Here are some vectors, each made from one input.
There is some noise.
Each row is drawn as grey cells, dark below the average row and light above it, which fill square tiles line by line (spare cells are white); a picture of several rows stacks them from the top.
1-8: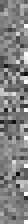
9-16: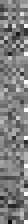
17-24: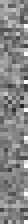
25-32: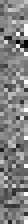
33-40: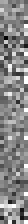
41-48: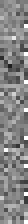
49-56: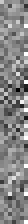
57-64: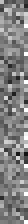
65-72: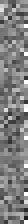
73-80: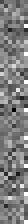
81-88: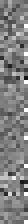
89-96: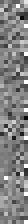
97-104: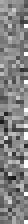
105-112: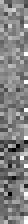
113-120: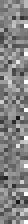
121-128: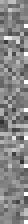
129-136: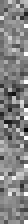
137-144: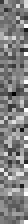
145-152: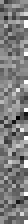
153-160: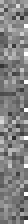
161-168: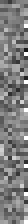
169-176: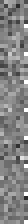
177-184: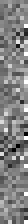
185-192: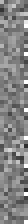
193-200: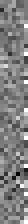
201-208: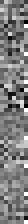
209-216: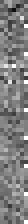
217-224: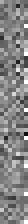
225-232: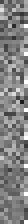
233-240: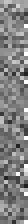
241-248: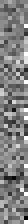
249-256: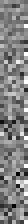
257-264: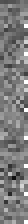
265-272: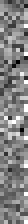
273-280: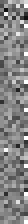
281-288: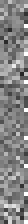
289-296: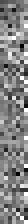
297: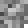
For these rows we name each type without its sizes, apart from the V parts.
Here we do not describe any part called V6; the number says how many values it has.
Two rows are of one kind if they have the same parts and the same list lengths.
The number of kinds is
2.
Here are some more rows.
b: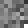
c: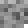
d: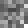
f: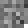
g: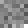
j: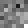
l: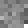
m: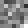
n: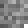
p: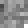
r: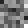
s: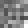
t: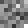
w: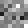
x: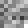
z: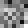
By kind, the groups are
b, c, d, f, g, j, l, n, p, w, x
m, r, s, t, z

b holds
a label, a true/false value and a value of V6.
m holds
a label.
